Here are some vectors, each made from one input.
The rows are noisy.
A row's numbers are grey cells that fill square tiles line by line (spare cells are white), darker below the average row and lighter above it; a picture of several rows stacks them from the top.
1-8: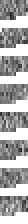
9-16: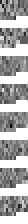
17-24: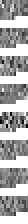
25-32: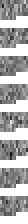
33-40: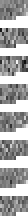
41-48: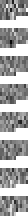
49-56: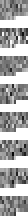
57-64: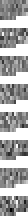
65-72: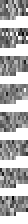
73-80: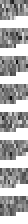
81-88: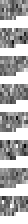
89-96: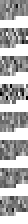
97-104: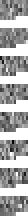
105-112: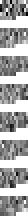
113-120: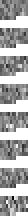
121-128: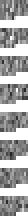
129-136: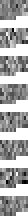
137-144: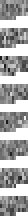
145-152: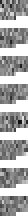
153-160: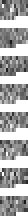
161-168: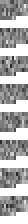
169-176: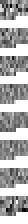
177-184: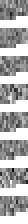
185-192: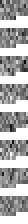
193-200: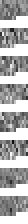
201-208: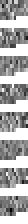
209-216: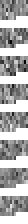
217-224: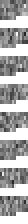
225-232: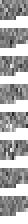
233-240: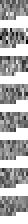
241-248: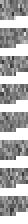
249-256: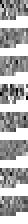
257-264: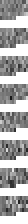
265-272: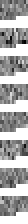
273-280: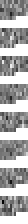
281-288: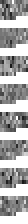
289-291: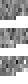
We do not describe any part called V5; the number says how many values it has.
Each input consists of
a list of up to two items, each either a point on a 4-point line, or a true/false value and a value of V5.
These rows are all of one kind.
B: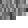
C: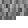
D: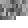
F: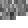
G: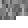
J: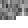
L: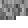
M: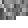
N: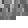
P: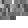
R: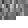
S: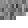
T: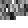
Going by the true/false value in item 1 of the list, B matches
D, F and S.
